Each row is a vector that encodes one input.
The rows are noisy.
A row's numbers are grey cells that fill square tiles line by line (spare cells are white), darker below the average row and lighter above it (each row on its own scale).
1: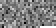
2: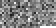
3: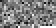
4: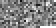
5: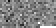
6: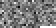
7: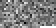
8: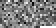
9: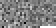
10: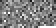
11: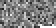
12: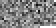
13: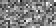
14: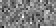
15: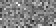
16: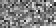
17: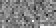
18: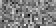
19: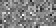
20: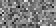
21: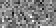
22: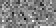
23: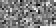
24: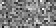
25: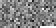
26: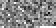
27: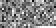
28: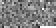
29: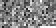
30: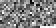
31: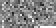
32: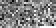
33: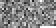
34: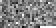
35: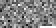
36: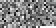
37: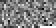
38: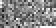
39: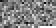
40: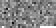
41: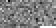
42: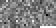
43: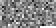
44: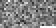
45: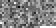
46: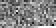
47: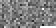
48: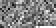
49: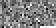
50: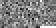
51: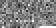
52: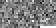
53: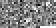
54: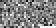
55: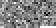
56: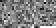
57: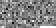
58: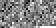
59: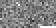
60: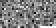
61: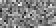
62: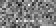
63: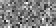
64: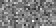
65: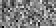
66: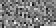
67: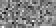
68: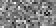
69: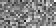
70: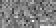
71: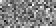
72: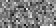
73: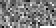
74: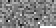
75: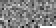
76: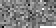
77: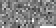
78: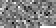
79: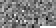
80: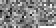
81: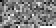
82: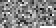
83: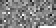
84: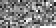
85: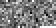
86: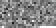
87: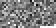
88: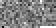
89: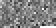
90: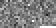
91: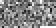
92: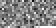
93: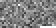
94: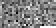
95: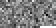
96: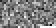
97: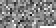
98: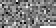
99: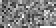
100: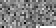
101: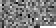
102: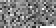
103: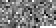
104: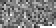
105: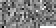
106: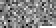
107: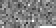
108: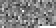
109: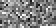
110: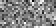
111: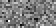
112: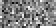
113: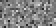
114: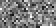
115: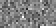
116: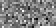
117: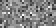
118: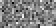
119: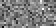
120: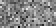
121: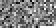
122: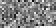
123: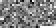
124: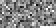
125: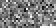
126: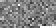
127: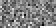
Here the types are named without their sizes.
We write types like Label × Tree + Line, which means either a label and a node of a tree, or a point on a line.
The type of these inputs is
Circle + Line × Line + Tree + Unit.
